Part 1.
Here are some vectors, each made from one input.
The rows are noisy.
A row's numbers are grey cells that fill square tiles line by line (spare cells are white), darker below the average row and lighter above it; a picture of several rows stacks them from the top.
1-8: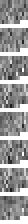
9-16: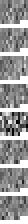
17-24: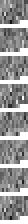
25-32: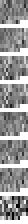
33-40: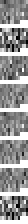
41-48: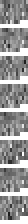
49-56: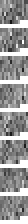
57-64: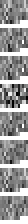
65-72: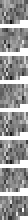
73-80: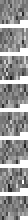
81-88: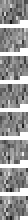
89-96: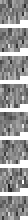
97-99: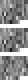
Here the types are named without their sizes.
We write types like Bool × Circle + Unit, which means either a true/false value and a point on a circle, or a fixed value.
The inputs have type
List(Line).
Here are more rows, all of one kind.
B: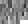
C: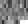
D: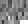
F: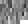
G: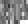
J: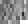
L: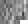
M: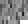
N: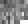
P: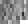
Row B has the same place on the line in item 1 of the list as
D and F.
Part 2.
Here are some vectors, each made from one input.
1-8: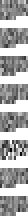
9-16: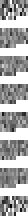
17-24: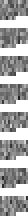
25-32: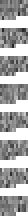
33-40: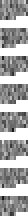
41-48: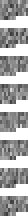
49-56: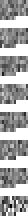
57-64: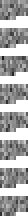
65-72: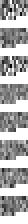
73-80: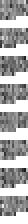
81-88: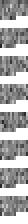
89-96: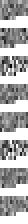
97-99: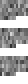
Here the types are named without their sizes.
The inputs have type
List(Circle).
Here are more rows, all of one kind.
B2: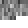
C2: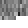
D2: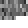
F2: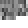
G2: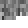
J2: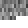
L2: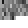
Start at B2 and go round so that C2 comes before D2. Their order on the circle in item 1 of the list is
B2, J2, C2, G2, F2, D2, L2.
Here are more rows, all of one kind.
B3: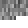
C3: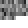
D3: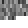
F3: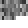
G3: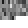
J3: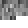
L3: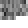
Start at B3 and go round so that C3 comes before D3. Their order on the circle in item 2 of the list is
B3, J3, L3, G3, C3, D3, F3.
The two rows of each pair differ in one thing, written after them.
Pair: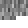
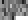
the place on the circle in item 1 of the list
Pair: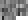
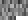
the place on the circle in item 1 of the list
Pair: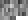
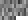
the place on the circle in item 2 of the list
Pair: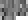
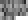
the place on the circle in item 2 of the list
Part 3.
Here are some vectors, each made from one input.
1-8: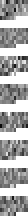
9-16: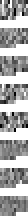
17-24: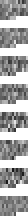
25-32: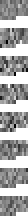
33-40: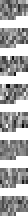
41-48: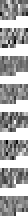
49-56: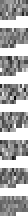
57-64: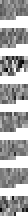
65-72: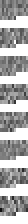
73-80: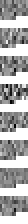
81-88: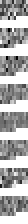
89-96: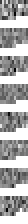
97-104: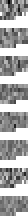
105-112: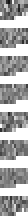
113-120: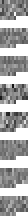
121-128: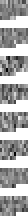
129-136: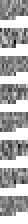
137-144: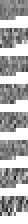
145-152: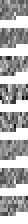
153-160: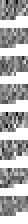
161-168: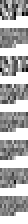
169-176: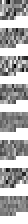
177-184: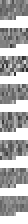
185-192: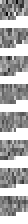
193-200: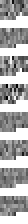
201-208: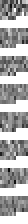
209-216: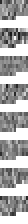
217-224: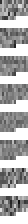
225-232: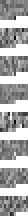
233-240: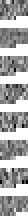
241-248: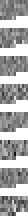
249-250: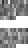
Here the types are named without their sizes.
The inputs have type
Bool × Bool × Bool × Bool + Line.
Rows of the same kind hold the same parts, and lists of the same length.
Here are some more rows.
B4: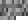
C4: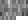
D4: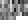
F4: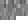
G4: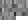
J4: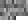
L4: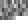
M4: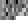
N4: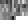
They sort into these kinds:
B4, C4, F4, G4, J4, L4, N4
D4, M4

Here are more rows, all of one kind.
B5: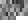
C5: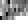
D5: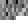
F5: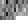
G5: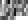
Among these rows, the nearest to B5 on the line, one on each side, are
D5 and G5.
